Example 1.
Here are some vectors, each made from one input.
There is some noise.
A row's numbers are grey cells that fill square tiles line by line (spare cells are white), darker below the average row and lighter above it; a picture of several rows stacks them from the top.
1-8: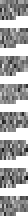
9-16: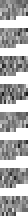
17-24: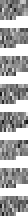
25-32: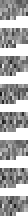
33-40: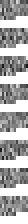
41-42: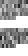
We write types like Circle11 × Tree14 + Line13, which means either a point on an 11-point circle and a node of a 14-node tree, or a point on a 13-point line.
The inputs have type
Line8.
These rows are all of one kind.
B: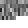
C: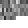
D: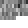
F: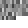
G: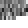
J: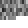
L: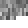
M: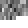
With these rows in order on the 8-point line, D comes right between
C and L.
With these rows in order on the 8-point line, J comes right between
C and G.
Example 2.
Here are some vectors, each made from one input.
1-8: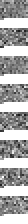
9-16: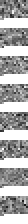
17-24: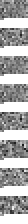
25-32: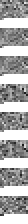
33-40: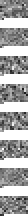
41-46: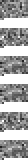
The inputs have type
Tree9.
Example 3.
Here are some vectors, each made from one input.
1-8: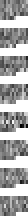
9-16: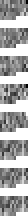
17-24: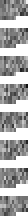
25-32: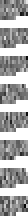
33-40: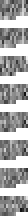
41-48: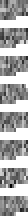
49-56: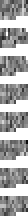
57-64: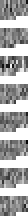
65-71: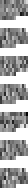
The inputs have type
Line6.
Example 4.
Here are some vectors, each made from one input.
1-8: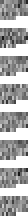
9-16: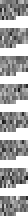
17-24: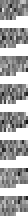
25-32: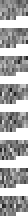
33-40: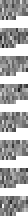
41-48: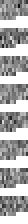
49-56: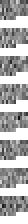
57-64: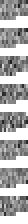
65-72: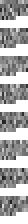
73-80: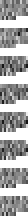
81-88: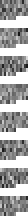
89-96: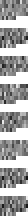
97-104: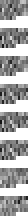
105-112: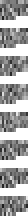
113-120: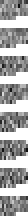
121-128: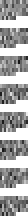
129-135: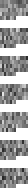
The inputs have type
Line8.
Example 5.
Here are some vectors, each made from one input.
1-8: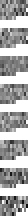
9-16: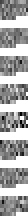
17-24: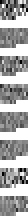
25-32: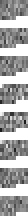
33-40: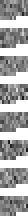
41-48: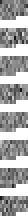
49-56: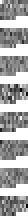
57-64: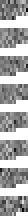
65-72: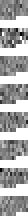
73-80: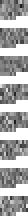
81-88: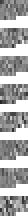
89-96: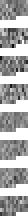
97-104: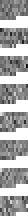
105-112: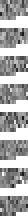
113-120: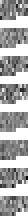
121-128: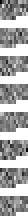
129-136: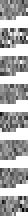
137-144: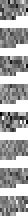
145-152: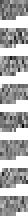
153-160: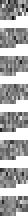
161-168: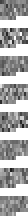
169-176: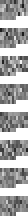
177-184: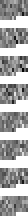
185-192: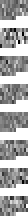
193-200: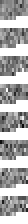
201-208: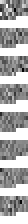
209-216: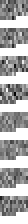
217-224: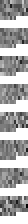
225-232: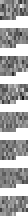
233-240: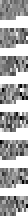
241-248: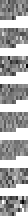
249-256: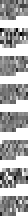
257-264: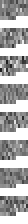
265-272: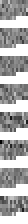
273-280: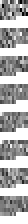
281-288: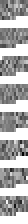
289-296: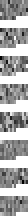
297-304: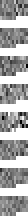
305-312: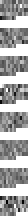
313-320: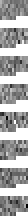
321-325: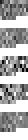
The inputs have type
Bool × Bool × Bool × Bool.
